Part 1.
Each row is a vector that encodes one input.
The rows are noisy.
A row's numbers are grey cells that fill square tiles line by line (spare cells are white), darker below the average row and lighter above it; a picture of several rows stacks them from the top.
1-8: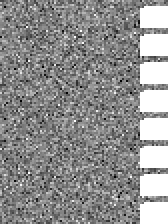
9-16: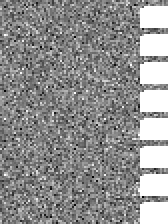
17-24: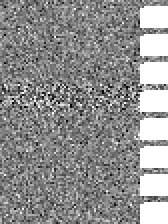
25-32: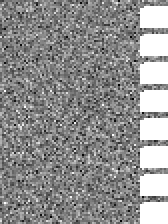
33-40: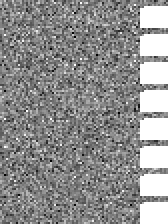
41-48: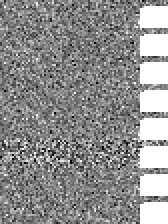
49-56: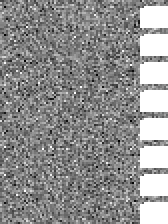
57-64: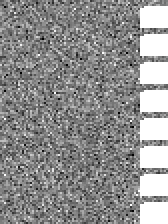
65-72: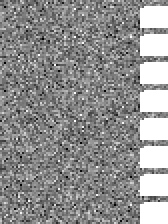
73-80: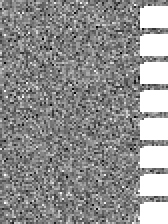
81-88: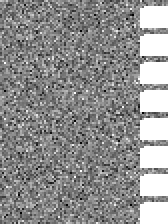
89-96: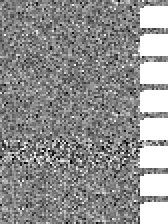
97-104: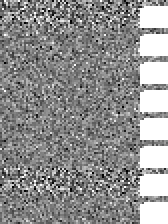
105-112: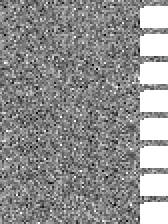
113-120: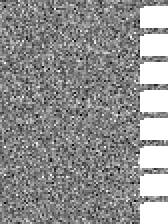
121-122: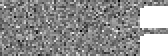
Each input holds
a list of up to two points on a 10-point circle.
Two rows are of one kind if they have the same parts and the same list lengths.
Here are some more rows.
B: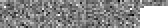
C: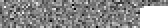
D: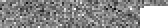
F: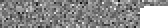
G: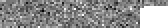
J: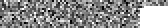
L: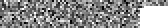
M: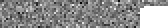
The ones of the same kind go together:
B, C, D, G
F, M
J, L

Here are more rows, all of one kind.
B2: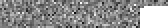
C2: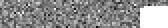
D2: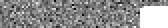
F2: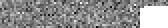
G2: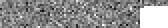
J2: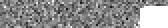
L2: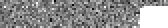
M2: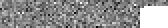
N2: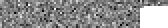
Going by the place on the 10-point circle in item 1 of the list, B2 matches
F2, G2 and M2.
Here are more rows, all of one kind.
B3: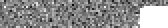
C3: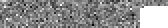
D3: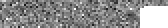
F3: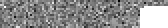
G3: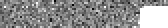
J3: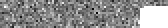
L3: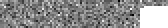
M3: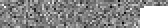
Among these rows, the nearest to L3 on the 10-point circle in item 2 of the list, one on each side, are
D3 and M3.
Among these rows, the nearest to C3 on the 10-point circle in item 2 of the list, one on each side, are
D3 and J3.
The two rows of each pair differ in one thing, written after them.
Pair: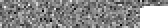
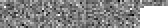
the place on the 10-point circle in item 1 of the list
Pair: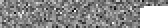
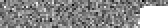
the place on the 10-point circle in item 1 of the list
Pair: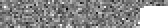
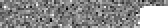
the place on the 10-point circle in item 1 of the list
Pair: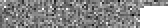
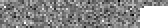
the place on the 10-point circle in item 2 of the list
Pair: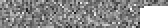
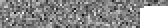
the place on the 10-point circle in item 1 of the list
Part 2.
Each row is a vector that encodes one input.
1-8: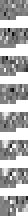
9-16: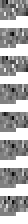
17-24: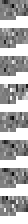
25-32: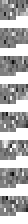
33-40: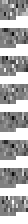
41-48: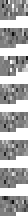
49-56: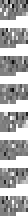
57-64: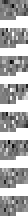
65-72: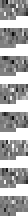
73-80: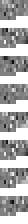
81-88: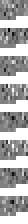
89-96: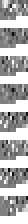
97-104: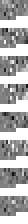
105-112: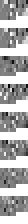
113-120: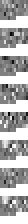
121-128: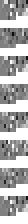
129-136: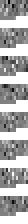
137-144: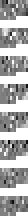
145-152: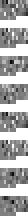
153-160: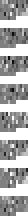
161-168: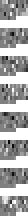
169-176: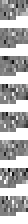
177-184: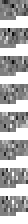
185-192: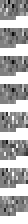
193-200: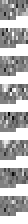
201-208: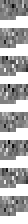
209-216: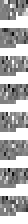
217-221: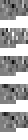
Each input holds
a node of a 7-node tree and a true/false value.
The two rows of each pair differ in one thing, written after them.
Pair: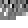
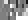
the true/false value
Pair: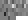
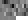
the true/false value
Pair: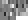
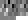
the true/false value
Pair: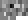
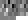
the node of the tree
